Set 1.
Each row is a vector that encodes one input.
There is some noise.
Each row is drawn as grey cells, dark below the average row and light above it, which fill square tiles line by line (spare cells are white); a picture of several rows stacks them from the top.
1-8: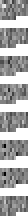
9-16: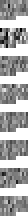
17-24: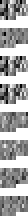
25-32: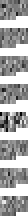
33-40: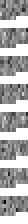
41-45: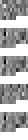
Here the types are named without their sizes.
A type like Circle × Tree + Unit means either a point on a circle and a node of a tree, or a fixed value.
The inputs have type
List(Line).
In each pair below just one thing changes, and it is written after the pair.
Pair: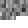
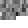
the place on the line in item 2 of the list
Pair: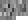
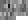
the place on the line in item 2 of the list
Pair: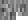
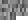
the place on the line in item 2 of the list
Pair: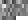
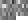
the place on the line in item 2 of the list
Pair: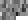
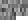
the place on the line in item 1 of the list
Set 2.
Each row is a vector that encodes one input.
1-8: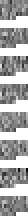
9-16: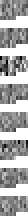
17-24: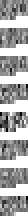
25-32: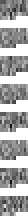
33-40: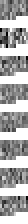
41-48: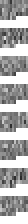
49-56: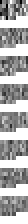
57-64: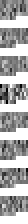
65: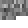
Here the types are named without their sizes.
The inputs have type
List(Line).
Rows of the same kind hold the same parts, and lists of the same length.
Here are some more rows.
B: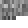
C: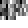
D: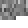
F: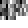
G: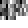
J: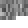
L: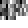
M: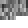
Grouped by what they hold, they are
B, D, J
C, F, G, L
M

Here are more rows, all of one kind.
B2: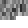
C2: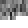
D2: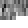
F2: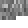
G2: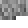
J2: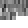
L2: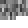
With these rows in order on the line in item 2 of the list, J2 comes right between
D2 and F2.
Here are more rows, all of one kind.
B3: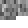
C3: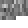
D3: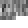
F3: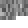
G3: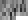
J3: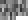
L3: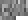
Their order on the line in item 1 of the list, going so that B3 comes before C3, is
G3, J3, B3, L3, C3, F3, D3.
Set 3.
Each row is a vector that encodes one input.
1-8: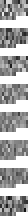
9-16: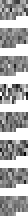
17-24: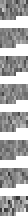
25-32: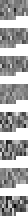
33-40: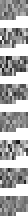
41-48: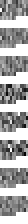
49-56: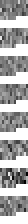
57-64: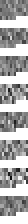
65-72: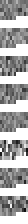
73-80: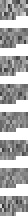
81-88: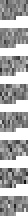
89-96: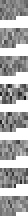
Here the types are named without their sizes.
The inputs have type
Line × (Tree + Unit).
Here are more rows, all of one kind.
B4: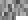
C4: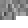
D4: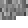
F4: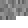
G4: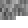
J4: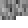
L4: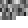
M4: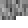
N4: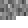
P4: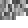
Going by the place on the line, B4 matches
C4, G4, L4 and P4.
